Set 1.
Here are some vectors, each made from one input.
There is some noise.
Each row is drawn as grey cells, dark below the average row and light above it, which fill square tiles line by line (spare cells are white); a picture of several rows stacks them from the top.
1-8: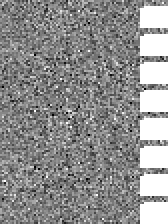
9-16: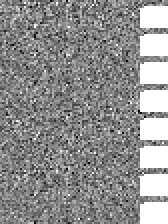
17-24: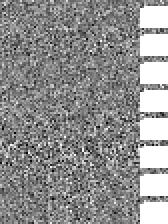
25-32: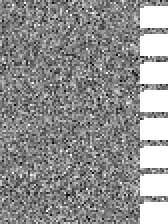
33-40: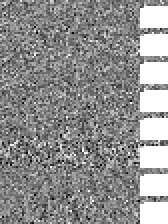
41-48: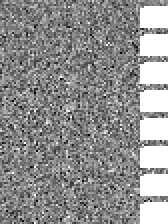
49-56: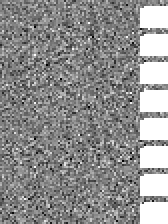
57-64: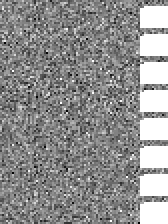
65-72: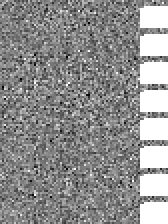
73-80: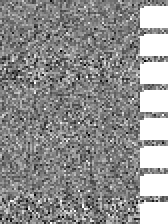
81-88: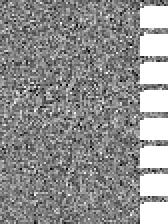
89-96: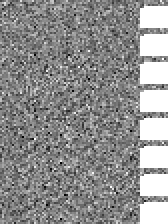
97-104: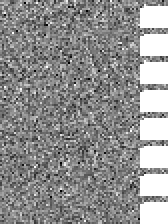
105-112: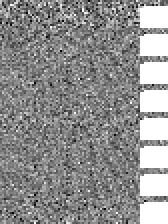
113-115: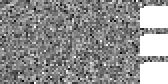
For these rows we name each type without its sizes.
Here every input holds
a list of points on a circle.
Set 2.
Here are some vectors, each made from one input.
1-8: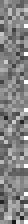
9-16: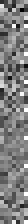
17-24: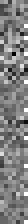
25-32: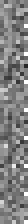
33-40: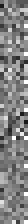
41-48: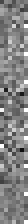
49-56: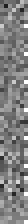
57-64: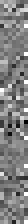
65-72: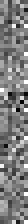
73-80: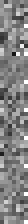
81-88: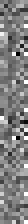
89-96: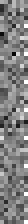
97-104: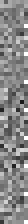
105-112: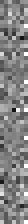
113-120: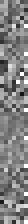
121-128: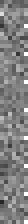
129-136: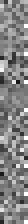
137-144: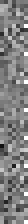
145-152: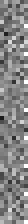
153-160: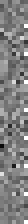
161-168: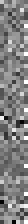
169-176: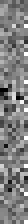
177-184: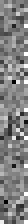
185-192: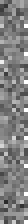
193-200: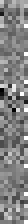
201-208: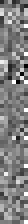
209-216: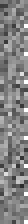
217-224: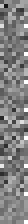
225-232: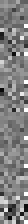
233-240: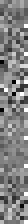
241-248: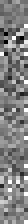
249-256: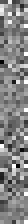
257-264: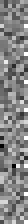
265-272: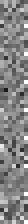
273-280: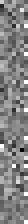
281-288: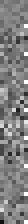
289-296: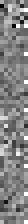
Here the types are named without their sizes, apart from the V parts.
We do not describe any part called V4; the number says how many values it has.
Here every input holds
a value of V4, together with a list of points on a circle.
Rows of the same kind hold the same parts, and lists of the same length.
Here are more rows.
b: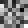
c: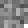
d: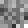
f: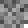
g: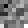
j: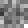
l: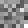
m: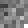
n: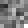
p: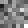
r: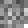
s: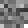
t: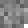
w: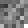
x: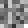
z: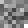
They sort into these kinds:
b, s, x
c, g, j, r, w, z
d, f, l, m, n, p, t

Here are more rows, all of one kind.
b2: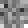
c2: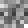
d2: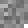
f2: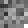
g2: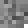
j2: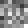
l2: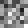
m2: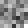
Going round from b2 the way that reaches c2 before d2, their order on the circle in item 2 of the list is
b2, c2, j2, d2, f2, l2, m2, g2.
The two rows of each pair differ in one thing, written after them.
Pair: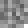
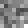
the place on the circle in item 1 of the list
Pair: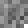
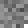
the place on the circle in item 1 of the list
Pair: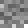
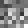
the place on the circle in item 2 of the list
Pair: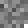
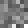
the place on the circle in item 1 of the list
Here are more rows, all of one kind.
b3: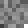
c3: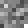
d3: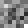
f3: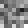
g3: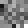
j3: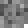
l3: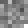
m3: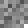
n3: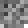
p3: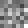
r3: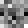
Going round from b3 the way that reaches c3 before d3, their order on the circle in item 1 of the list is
b3, r3, n3, f3, j3, l3, p3, g3, m3, c3, d3.
